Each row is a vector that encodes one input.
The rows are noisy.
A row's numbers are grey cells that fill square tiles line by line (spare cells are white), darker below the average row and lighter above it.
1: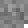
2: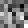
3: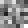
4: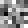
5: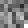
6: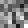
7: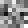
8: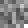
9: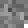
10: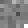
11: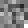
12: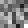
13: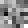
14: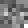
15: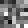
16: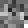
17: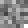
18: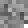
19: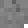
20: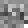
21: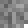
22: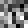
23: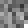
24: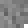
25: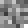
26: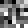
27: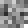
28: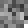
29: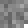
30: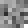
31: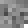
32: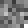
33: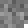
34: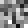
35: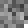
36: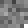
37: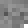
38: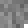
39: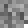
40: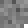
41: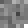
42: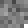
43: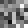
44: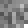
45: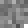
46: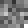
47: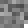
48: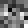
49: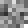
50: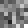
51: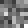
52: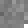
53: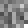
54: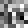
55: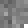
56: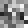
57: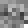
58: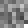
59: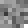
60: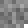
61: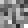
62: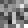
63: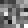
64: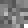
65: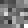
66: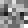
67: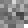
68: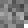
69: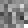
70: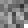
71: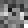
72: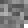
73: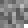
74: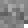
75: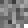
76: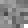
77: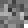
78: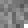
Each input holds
a list of up to two points on a 6-point line.
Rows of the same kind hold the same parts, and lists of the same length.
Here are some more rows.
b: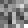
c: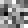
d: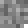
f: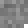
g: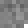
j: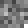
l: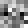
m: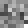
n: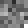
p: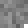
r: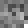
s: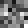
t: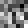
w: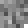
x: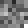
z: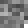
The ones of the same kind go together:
b, c, d, f, g, m, r
j, l, n, p, s, t, w, x
z

